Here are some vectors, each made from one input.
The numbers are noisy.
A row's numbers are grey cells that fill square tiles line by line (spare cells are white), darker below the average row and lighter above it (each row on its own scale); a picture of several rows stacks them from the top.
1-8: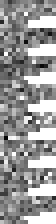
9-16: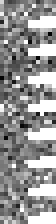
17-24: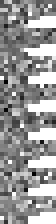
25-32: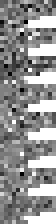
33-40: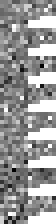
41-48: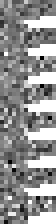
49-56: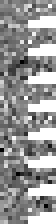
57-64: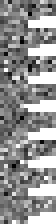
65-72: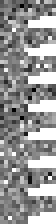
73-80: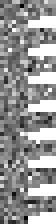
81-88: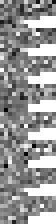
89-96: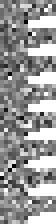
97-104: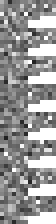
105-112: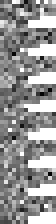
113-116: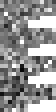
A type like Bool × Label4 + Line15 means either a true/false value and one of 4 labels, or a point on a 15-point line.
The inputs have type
List2(Line6).
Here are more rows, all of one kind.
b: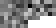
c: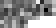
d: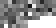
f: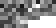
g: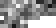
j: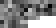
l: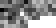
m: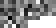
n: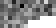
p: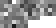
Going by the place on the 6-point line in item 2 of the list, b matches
j and n.
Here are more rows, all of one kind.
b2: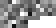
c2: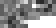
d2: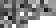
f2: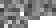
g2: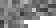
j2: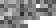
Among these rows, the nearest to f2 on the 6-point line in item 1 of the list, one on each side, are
b2 and d2.
